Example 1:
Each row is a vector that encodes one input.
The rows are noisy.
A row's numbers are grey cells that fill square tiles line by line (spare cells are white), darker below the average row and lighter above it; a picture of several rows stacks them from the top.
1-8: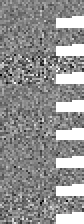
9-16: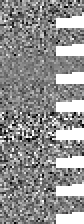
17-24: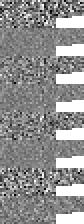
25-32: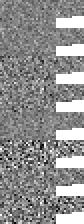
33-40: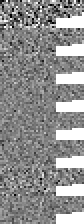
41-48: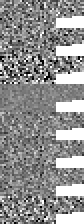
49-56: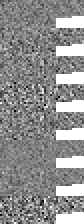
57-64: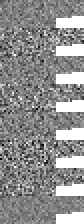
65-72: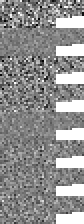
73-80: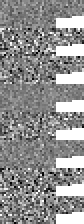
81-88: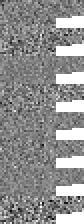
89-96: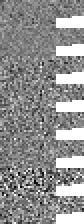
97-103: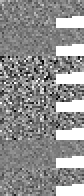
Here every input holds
a list of up to two points on a 5-point line.
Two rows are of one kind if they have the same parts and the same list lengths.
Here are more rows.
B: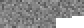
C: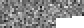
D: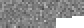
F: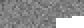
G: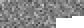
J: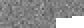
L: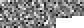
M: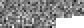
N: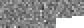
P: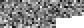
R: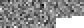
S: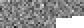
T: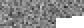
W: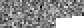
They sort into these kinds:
B, C, F, P, R, W
D, G, J, L, N, S, T
M

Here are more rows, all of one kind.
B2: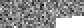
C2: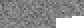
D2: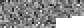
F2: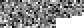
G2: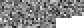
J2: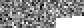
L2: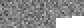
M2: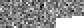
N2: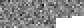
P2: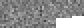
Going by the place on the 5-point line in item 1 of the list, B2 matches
J2 and P2.
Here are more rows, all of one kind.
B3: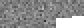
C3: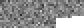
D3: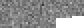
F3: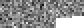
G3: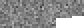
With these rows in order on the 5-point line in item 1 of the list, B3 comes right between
F3 and G3.
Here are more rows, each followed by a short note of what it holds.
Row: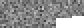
a list of two items
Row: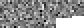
a list of two items
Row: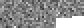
a list of one item
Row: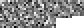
a list of one item
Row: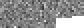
a list of one item
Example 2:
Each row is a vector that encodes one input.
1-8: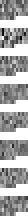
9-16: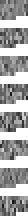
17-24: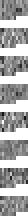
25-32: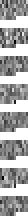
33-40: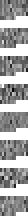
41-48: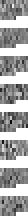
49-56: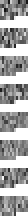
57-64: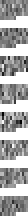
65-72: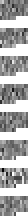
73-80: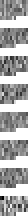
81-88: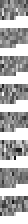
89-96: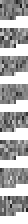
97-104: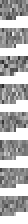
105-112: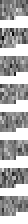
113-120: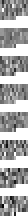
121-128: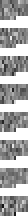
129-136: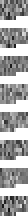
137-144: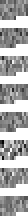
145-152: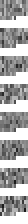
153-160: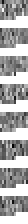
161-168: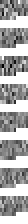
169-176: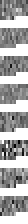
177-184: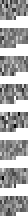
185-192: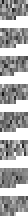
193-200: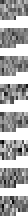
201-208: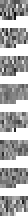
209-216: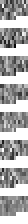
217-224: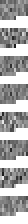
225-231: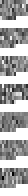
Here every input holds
either a point on a 6-point line, or four true/false values.
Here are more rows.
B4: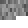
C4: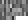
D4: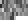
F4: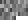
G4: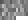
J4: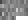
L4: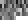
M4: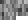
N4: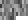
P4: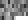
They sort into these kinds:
B4, C4, F4, G4, J4, M4, P4
D4, L4, N4

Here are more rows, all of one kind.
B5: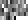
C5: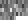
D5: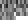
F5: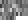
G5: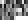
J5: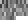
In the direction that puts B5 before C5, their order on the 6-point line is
D5, J5, B5, G5, F5, C5.
